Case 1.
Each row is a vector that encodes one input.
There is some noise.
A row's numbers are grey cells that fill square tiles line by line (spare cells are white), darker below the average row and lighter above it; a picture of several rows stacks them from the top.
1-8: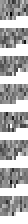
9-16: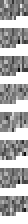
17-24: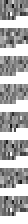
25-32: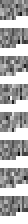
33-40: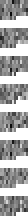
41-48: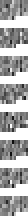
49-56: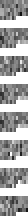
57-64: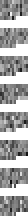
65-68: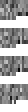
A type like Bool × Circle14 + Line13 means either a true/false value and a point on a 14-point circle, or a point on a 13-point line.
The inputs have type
Bool × Circle8.
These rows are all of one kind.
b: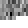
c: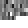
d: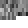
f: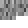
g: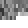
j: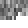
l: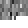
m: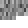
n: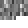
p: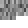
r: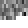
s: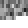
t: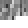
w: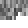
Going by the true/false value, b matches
d, l, n and s.
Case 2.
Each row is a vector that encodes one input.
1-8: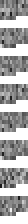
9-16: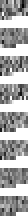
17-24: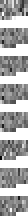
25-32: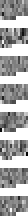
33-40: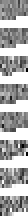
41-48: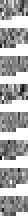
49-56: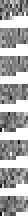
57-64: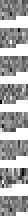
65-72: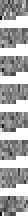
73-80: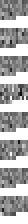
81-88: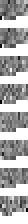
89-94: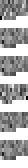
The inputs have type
Bool × Circle8.
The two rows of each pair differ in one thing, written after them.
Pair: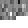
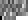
the place on the 8-point circle
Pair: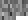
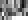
the true/false value
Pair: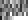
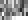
the place on the 8-point circle
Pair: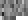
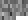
the place on the 8-point circle
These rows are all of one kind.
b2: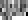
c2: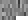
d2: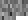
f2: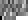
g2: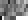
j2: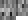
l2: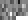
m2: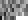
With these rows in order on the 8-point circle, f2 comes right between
g2 and l2.
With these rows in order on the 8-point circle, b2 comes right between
j2 and m2.
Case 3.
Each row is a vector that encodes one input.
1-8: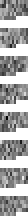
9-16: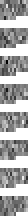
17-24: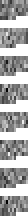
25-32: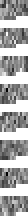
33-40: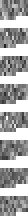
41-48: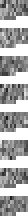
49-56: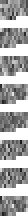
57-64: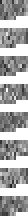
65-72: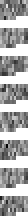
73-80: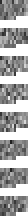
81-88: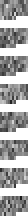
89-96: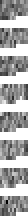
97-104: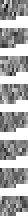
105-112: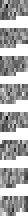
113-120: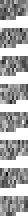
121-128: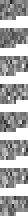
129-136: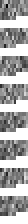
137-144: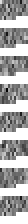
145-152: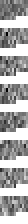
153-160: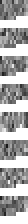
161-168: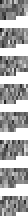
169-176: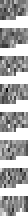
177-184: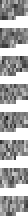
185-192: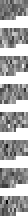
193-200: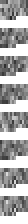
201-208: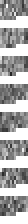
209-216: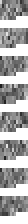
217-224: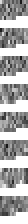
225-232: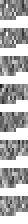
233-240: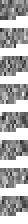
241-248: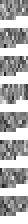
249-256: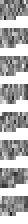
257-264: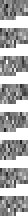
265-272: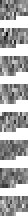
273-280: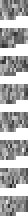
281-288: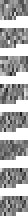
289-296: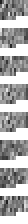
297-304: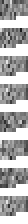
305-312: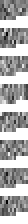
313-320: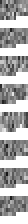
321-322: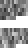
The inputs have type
Circle5 × Circle8.
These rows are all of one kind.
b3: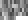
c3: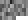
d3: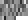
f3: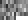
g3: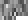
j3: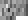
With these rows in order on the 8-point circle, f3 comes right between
b3 and c3.
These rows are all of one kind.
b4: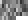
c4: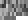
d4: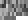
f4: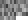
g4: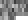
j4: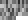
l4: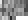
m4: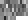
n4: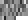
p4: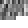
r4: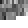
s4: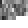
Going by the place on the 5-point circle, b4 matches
g4 and l4.
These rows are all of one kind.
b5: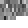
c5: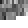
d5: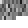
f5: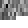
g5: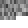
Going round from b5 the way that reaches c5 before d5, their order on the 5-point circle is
b5, c5, d5, g5, f5.
